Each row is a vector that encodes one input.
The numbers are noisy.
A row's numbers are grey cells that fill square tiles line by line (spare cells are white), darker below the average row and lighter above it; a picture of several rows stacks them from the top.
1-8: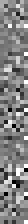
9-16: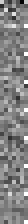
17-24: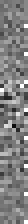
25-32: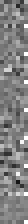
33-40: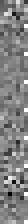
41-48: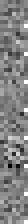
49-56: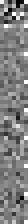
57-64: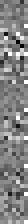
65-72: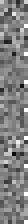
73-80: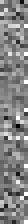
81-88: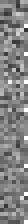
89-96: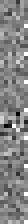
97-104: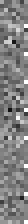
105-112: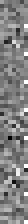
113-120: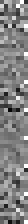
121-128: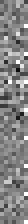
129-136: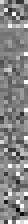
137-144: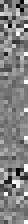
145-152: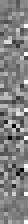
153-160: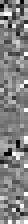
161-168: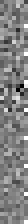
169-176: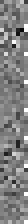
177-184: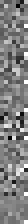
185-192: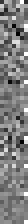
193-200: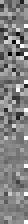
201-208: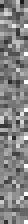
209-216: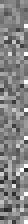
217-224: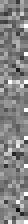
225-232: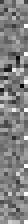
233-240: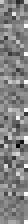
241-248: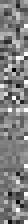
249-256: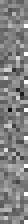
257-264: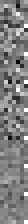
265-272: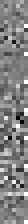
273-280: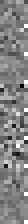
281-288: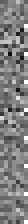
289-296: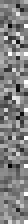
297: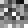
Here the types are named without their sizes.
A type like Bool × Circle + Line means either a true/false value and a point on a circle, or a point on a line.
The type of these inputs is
Label × (Line × Line + Unit).
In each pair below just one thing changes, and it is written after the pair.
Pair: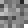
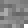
the label
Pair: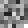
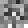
the place on one of the two lines
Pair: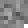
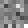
the label
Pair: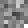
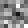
the place on one of the two lines
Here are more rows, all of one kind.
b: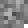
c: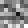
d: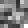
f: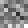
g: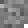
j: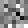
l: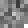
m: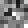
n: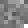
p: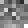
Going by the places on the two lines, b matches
f, g, m and p.
